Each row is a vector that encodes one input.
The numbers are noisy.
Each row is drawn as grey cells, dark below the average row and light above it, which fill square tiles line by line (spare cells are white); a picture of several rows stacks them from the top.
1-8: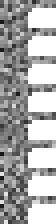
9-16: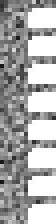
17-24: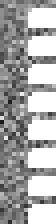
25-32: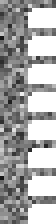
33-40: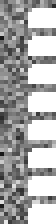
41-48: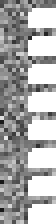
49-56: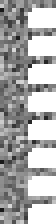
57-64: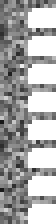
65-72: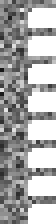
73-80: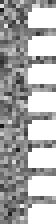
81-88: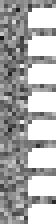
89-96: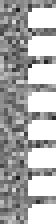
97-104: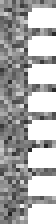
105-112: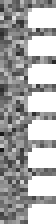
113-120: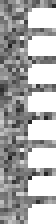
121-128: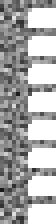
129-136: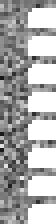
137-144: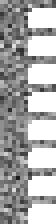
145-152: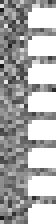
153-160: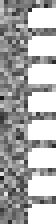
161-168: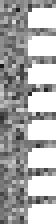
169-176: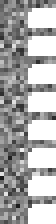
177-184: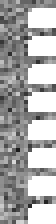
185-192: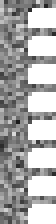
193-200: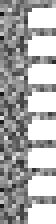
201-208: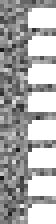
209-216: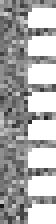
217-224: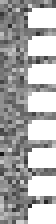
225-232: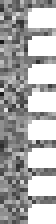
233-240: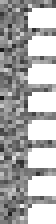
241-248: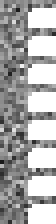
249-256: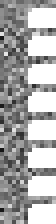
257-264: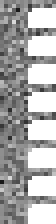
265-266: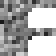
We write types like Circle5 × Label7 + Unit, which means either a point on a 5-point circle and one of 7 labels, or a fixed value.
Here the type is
Tree17.
